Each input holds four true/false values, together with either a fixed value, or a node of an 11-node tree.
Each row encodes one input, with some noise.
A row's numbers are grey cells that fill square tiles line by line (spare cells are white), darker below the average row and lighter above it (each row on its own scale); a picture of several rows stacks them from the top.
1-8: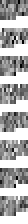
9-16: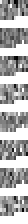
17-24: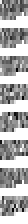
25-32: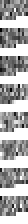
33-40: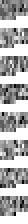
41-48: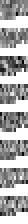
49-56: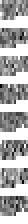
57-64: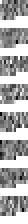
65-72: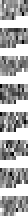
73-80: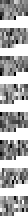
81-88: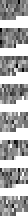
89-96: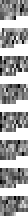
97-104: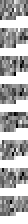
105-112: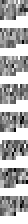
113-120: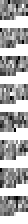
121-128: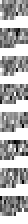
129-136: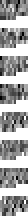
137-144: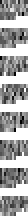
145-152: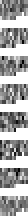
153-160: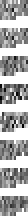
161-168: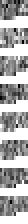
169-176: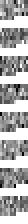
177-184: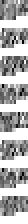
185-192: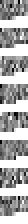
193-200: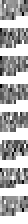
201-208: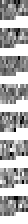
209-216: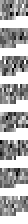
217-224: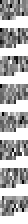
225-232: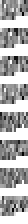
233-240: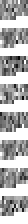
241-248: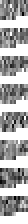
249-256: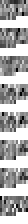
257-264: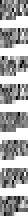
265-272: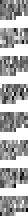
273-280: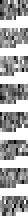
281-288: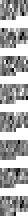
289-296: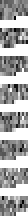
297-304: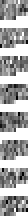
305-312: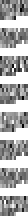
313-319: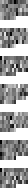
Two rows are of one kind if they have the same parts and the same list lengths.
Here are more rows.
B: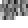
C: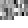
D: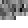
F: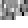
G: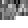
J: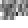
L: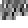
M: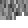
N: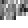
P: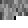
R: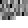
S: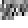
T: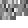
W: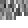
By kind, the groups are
B, C, D, F, J, L, N, S, T
G, M, P, R, W

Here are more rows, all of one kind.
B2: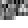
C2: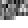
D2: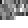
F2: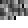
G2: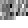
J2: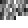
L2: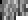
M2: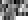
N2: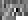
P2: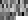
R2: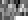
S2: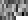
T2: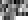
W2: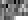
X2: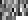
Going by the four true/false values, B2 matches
C2, M2, T2 and W2.
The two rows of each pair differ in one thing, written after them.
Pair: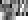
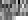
the node of the tree
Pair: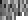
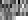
one of the four true/false values
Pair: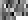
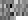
one of the four true/false values
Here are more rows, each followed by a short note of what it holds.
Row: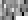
four true/false values
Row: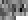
four true/false values
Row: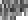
four true/false values
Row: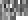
four true/false values
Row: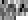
four true/false values
